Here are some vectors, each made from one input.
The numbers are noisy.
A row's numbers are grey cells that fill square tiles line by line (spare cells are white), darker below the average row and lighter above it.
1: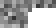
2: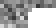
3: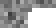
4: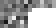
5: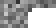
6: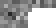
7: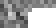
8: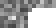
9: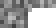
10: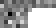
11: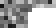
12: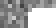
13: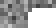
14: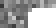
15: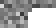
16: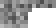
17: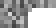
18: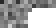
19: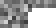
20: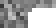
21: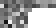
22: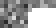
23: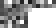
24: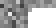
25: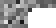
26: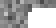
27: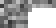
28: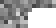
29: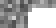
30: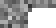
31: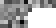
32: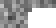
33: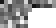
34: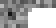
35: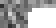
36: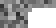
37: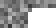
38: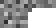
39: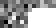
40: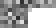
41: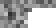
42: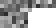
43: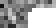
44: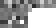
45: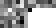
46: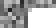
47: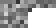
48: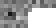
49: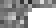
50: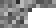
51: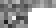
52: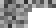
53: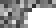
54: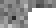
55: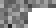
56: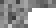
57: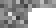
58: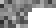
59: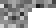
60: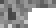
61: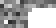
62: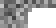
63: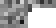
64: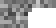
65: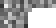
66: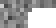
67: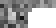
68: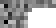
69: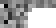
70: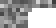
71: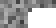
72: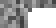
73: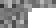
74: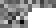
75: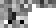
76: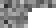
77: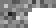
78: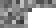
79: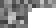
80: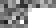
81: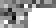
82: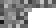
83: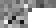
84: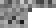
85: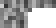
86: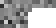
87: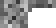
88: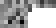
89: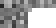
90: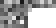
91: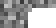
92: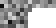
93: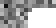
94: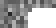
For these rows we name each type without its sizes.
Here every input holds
either a label, or three true/false values.
